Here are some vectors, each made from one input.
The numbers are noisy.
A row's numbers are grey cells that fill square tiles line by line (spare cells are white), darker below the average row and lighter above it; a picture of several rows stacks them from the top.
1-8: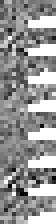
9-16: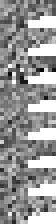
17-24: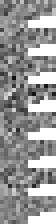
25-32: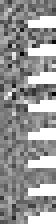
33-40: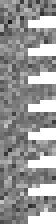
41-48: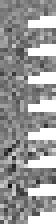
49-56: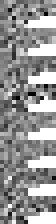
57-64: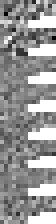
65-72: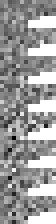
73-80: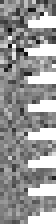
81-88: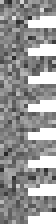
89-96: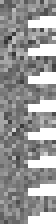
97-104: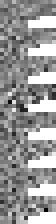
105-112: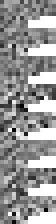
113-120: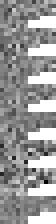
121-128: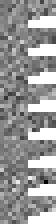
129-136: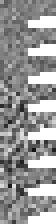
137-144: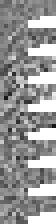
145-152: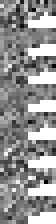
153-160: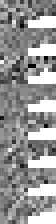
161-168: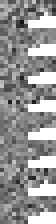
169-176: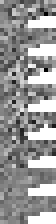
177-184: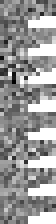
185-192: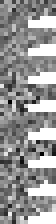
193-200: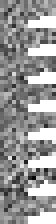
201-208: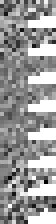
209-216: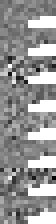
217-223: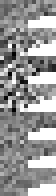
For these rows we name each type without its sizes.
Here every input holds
three true/false values, together with a list of points on a line.
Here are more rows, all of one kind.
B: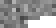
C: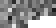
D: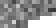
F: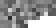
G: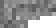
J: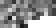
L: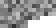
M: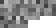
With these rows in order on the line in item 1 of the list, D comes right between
F and G.
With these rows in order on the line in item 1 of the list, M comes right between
C and J.
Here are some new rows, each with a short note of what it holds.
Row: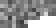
three true/false values, together with a list of two items
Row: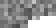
three true/false values, together with the empty list
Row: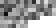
three true/false values, together with a list of two items
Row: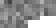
three true/false values, together with the empty list
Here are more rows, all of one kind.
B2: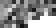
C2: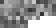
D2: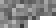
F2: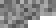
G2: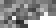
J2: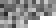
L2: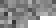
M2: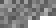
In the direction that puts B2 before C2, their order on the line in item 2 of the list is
M2, J2, B2, G2, F2, C2, D2, L2.
